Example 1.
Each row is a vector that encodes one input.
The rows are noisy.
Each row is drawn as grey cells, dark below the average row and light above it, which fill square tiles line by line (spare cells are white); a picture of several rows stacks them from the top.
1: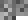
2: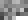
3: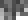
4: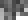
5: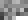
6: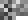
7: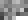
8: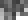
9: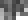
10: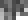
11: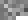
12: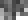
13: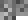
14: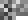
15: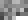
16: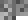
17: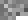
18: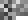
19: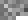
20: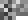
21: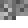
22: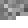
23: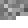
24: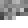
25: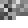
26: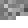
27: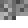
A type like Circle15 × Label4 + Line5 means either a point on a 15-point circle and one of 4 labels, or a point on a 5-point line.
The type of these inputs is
Line5.
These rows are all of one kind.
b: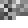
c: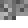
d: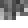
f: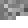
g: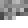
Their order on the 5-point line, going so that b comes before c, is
b, g, f, c, d.
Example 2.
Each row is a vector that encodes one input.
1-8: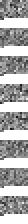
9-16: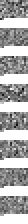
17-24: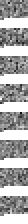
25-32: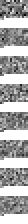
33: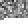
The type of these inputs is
Line5 × Line5.
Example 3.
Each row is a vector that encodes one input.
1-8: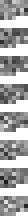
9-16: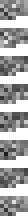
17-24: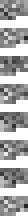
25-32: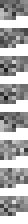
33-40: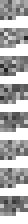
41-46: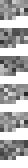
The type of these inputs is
Circle10.
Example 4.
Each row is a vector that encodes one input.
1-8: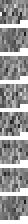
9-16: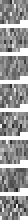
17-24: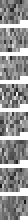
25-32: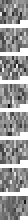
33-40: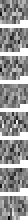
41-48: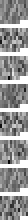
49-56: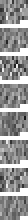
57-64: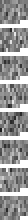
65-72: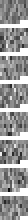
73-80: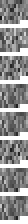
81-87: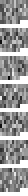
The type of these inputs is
Tree16.
